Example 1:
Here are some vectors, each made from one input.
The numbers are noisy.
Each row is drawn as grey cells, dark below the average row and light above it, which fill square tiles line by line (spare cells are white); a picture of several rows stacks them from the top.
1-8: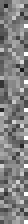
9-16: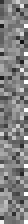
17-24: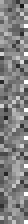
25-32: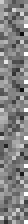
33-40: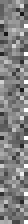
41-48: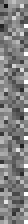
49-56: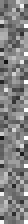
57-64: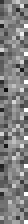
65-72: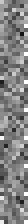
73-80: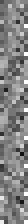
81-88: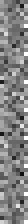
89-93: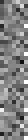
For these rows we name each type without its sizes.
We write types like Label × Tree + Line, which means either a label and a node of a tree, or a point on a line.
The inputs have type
Bool × Label.
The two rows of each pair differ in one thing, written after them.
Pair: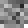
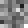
the label
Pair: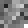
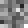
the true/false value
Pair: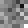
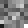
the true/false value
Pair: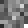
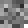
the true/false value
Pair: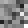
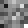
the true/false value
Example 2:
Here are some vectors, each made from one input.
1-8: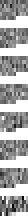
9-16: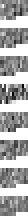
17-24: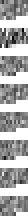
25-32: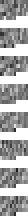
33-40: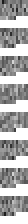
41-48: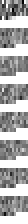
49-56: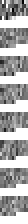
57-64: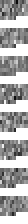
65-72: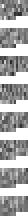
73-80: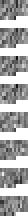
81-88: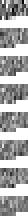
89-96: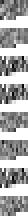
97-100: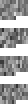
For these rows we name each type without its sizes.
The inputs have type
List(Circle).
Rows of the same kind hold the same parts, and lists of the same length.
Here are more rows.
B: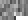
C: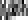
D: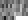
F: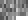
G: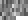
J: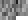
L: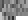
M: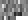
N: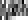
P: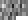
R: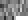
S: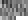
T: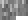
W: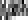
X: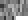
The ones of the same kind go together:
B, D, F, G, R, T, X
C, N, W
J, L, M, P, S

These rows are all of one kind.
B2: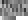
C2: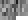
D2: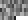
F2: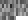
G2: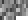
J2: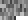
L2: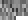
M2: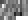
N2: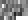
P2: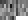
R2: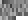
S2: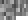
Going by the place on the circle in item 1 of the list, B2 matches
L2 and R2.
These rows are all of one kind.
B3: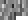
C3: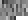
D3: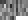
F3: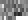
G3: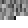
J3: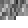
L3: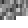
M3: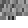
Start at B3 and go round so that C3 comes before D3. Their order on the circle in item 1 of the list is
B3, G3, C3, D3, M3, J3, L3, F3.
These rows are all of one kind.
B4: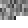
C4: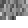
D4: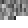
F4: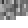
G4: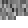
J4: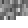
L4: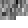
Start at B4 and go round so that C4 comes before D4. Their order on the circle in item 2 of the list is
B4, L4, F4, J4, C4, D4, G4.
